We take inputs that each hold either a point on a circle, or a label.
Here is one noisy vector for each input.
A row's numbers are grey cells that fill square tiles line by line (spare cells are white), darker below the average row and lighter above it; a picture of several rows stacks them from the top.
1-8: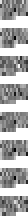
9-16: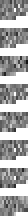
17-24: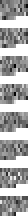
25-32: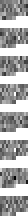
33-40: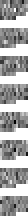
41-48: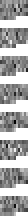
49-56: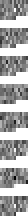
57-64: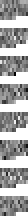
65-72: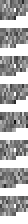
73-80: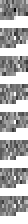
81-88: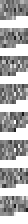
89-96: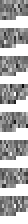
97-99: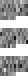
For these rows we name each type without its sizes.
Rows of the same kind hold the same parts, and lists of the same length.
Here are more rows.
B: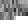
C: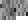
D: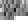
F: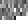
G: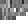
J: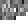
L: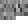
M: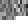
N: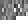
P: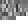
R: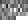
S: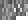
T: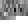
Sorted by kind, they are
B, C, D, L, M, T
F, G, J, N, P, R, S

